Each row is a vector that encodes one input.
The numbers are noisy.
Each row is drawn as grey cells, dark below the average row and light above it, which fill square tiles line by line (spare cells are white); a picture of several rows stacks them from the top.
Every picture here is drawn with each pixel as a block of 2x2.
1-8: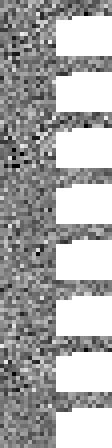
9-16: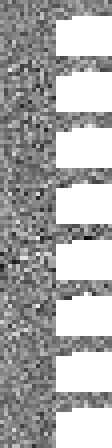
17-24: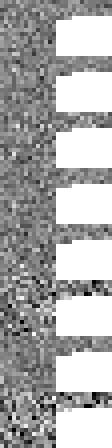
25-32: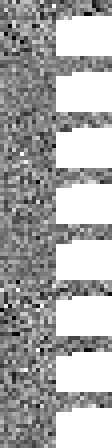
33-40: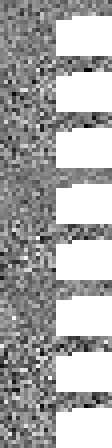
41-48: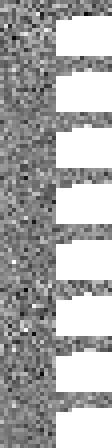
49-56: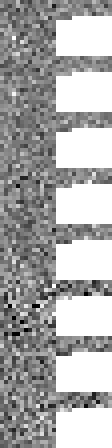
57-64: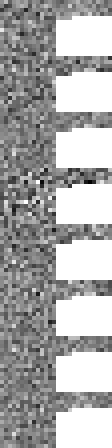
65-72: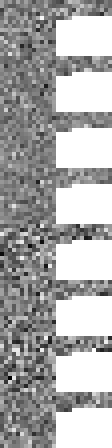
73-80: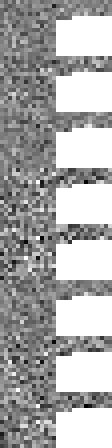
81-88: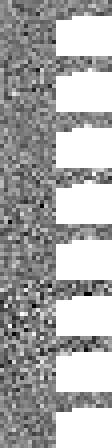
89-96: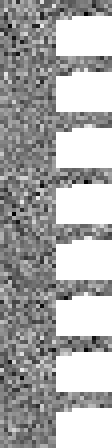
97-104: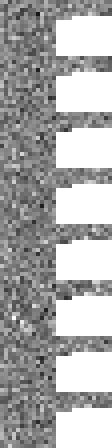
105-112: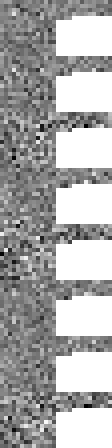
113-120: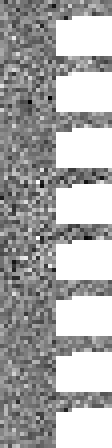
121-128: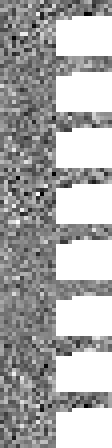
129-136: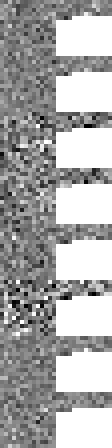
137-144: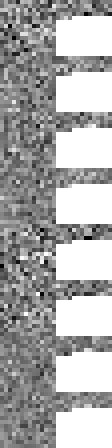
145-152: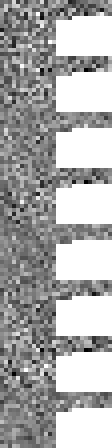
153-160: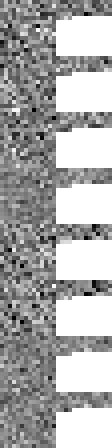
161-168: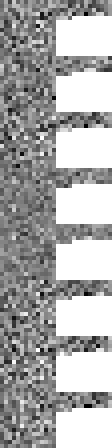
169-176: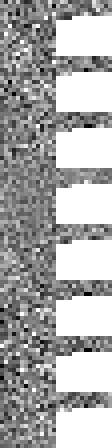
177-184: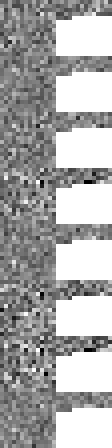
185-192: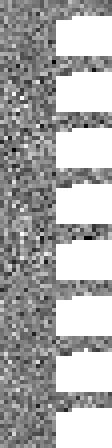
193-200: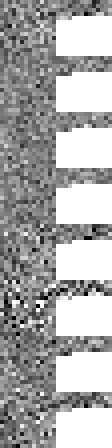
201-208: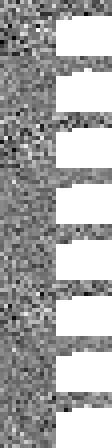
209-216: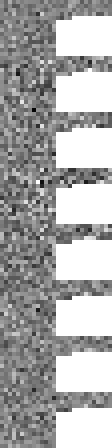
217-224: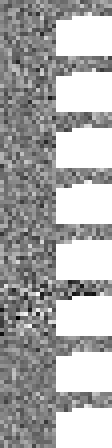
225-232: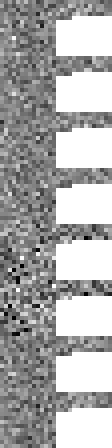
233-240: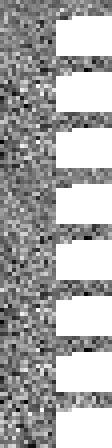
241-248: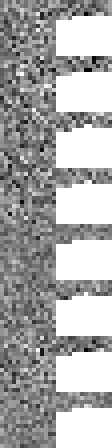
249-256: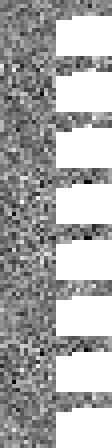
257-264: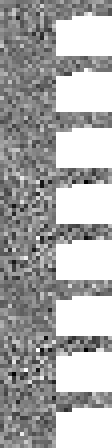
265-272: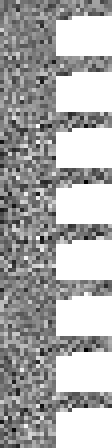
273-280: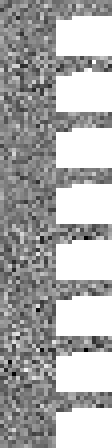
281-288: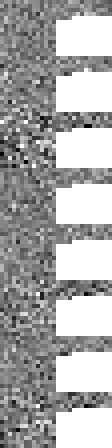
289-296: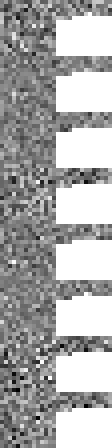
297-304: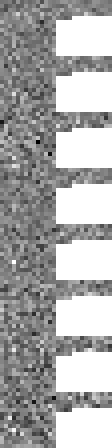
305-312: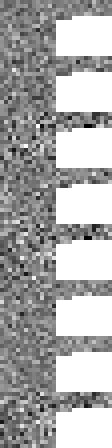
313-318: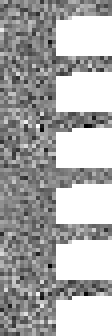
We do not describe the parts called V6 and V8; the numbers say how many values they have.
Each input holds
either a point on a 9-point line, a true/false value and a value of V8, or a value of V6.
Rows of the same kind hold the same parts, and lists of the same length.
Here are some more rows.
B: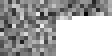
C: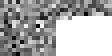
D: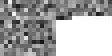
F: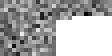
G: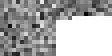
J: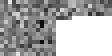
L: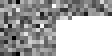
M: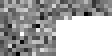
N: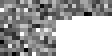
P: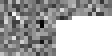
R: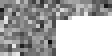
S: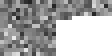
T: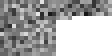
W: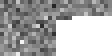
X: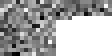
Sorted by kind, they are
B, C, F, G, L, M, N, T, X
D, J, P, R, S, W

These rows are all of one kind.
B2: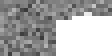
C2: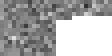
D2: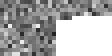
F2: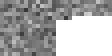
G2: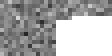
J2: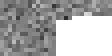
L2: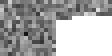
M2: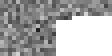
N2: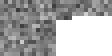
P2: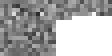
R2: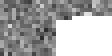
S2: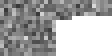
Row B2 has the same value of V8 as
F2, J2, M2 and R2.
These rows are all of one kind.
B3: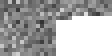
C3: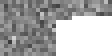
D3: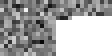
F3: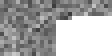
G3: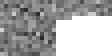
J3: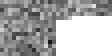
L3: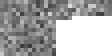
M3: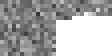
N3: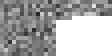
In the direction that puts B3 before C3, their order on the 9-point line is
M3, J3, G3, B3, D3, F3, N3, C3, L3.
